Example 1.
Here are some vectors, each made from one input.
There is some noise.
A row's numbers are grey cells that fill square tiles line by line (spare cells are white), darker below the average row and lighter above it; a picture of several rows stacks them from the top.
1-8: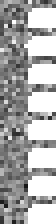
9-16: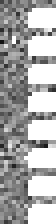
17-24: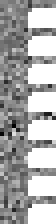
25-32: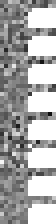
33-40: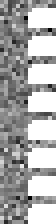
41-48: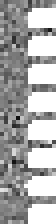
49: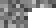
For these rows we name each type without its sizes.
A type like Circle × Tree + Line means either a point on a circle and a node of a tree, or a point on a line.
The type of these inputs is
Tree.
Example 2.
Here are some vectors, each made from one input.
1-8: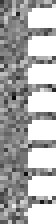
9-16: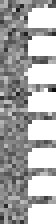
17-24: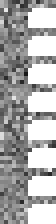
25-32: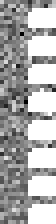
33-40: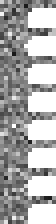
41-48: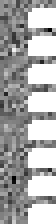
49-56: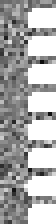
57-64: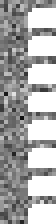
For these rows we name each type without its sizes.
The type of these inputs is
Tree.
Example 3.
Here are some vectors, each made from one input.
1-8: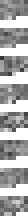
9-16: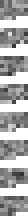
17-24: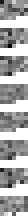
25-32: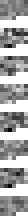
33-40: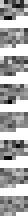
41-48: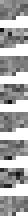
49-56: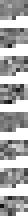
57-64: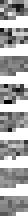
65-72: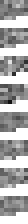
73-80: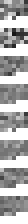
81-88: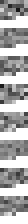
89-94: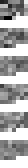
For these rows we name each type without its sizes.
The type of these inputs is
Label.
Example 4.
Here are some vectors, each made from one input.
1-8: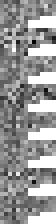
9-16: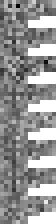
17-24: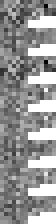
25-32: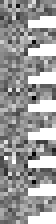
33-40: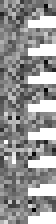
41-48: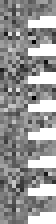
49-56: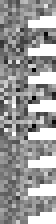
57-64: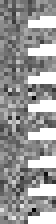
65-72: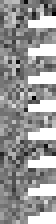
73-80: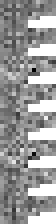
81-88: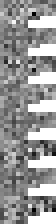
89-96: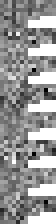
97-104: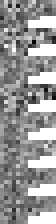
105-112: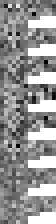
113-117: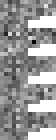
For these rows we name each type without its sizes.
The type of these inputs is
Bool × Bool × Bool.
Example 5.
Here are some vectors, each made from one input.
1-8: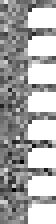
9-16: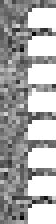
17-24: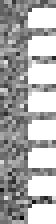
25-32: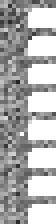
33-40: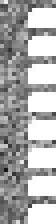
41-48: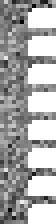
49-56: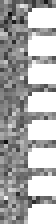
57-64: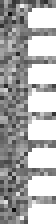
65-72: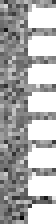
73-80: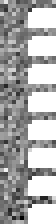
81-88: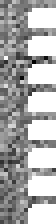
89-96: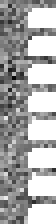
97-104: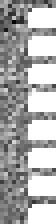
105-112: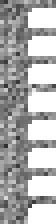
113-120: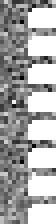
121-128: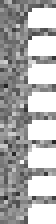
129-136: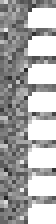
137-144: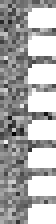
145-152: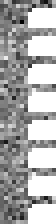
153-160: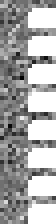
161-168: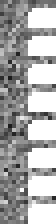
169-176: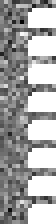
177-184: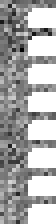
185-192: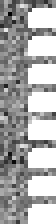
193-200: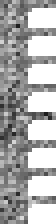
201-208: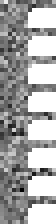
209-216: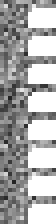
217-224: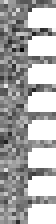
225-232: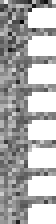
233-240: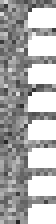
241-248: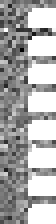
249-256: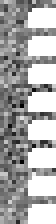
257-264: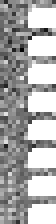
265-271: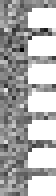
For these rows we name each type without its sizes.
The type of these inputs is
Line × Line.
